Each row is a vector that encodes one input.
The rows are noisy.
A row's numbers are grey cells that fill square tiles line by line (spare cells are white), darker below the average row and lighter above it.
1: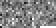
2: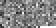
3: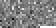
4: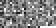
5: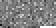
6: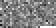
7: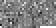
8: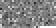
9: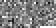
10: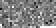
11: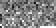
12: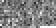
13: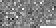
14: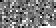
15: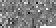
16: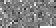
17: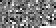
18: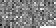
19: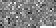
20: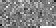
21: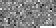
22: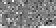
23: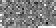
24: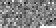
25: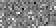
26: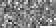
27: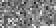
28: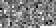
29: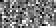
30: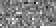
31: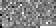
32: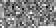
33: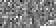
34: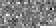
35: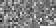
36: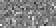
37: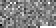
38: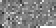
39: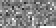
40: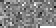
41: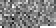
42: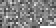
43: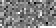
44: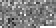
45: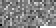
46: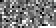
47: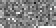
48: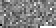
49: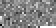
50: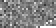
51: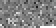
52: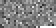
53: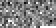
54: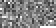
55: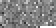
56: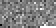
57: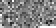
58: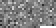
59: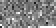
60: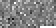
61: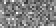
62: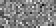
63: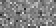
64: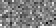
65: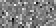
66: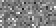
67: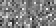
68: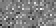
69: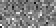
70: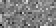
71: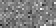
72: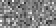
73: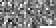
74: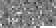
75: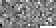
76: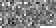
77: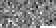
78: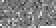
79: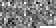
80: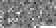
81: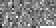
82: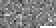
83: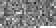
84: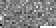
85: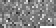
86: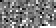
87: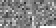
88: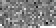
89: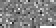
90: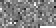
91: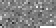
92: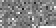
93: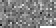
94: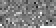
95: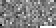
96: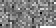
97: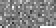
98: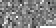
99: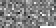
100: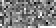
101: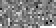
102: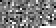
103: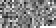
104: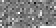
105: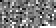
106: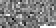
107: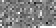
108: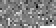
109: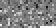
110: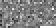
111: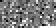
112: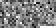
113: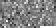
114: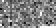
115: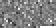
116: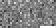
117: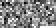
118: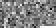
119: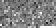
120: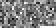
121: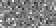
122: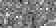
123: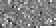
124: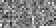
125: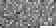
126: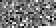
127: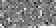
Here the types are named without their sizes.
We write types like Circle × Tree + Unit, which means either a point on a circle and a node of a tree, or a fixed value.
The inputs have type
List(Circle × Line).
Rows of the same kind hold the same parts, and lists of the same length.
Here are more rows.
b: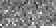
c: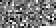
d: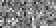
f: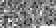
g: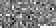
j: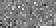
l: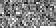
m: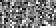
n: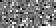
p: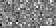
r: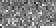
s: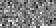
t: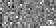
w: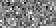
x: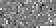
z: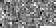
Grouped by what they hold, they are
b, d, f, l, r, s, w
c, m, n
g, j, p, t, x, z

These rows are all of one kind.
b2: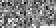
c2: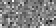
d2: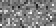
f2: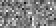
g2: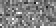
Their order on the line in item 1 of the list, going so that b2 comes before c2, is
d2, b2, g2, f2, c2.
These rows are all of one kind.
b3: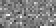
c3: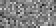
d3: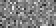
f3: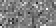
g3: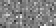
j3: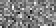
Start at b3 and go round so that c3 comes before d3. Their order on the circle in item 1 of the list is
b3, c3, d3, j3, f3, g3.
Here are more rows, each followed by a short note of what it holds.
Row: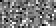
the empty list
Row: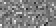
a list of one item
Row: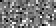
the empty list
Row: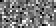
the empty list
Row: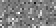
a list of one item
